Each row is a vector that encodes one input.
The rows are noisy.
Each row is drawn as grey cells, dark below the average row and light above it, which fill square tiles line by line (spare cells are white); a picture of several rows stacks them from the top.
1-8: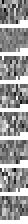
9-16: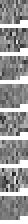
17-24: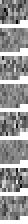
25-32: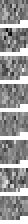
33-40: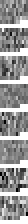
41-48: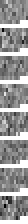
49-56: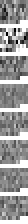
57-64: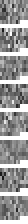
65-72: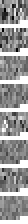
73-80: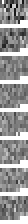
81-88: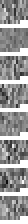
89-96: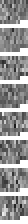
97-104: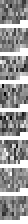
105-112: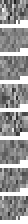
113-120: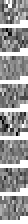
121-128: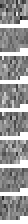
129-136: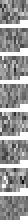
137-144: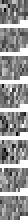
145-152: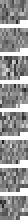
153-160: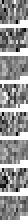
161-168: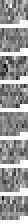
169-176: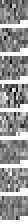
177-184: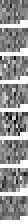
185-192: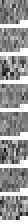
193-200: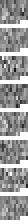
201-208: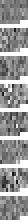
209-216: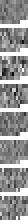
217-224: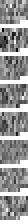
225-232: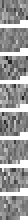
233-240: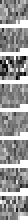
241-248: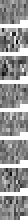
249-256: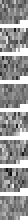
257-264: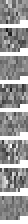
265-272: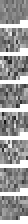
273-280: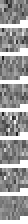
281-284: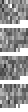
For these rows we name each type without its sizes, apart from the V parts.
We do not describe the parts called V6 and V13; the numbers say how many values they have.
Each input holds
a label and a value of V6, together with either a point on a line, or a value of V13.
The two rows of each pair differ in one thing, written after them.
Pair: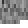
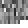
the value of V6
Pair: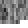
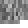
the value of V6
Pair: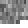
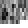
the value of V13
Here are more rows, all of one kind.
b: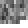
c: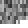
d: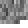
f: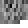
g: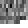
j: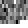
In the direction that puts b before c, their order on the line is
d, b, g, f, j, c.
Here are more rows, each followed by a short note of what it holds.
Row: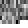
a label, a point on a line and a value of V6
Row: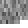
a label, a point on a line and a value of V6
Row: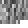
a label, a point on a line and a value of V6
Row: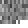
a label, a value of V6 and a value of V13
